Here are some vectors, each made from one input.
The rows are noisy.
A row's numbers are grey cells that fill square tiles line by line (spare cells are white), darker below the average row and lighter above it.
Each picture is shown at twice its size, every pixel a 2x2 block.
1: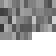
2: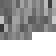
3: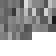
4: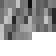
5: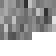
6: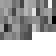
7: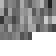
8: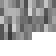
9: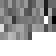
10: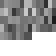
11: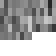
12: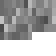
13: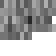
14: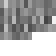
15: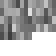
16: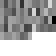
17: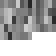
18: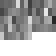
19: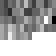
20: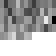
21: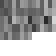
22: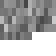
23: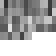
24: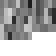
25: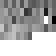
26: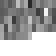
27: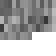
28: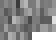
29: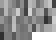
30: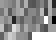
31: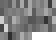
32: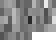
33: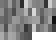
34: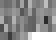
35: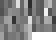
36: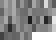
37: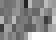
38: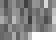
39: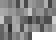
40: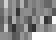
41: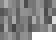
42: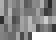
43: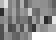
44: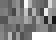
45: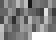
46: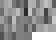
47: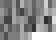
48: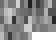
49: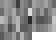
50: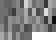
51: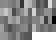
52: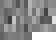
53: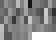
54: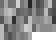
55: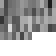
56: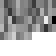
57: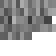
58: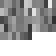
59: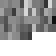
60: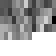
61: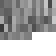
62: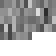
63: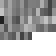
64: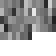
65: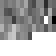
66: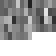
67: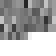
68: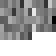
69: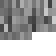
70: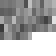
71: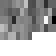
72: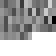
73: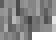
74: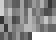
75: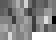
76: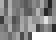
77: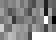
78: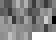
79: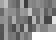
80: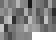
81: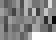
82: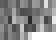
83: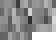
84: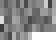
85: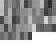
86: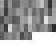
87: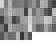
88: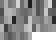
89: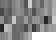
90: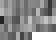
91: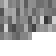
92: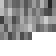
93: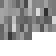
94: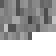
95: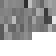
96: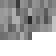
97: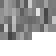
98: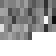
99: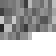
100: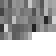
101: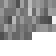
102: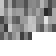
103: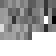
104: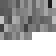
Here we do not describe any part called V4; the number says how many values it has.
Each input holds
a point on an 8-point line, together with either a point on a 7-point line, or a value of V4.
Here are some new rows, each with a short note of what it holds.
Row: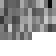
a point on an 8-point line and a value of V4
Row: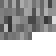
a point on a 7-point line and a point on an 8-point line
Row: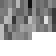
a point on an 8-point line and a value of V4
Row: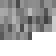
a point on a 7-point line and a point on an 8-point line
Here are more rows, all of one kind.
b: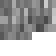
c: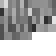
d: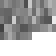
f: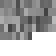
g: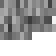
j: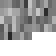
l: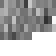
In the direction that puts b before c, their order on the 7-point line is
b, f, g, j, l, d, c.
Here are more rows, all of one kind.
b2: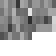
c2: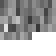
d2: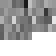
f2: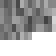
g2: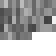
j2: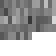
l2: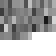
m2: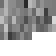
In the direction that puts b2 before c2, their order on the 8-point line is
b2, d2, m2, c2, g2, j2, l2, f2.
